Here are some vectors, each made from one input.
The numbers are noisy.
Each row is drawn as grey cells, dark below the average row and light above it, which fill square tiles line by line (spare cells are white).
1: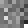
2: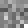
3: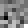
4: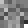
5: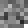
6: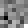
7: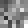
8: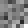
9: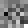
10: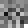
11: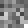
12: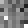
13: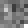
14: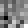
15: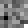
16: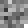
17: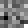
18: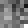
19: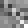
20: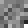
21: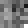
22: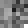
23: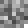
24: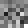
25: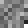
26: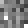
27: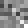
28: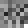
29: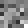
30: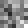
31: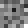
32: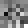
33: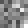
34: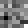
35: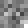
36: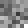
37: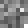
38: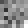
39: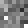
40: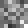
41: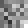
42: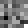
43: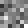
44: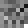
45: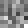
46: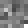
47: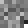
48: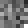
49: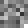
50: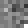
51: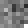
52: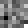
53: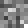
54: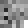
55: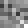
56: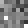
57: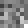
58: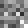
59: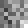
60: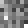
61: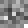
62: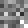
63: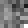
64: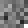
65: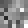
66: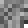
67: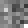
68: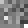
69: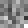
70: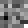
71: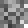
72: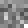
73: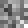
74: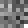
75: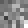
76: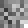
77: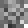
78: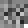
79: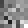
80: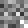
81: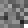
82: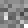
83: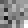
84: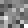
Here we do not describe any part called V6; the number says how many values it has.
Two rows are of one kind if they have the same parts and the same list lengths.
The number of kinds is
2.
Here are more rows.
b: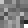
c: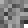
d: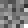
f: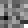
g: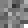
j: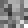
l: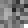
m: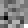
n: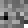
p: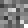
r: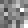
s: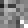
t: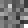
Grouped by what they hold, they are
b, c, d, f, g, l, m, n, t
j, p, r, s

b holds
a point on each of two 5-point lines.
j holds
a point on a 5-point line and a value of V6.
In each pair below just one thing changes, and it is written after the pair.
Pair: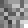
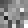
the value of V6
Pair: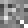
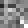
the place on the 5-point line
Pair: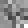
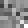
the value of V6
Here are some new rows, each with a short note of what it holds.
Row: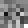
a point on each of two 5-point lines
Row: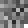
a point on each of two 5-point lines
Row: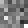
a point on each of two 5-point lines
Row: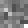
a point on each of two 5-point lines
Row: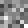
a point on a 5-point line and a value of V6
